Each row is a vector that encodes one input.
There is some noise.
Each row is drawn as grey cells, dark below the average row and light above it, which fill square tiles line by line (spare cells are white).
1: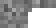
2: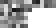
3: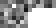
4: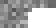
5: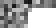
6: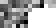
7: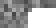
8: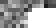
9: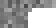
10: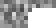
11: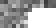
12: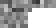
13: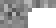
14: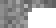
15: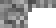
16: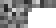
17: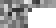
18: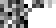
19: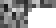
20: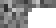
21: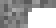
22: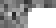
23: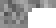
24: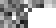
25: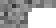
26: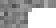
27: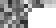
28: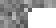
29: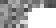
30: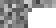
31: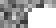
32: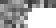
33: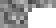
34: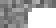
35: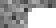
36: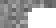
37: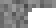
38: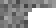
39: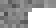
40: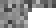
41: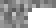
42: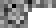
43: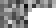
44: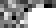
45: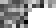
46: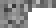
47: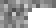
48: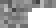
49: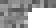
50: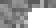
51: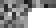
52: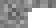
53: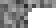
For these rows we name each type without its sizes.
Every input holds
a point on a line and a true/false value.
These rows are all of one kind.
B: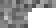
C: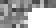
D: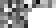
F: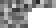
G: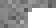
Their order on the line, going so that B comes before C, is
B, F, C, D, G.
